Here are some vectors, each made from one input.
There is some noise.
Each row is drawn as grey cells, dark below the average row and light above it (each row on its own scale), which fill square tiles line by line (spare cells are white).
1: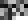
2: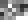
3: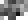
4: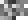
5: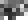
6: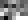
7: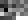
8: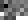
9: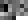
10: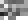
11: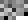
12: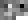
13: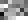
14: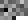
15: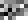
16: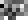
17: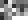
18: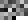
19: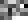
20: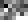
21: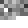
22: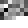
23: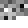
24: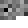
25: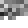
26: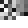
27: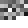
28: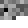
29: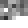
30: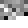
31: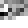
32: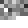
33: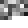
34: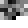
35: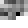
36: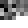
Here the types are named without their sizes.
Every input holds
either a point on a line, or three true/false values.
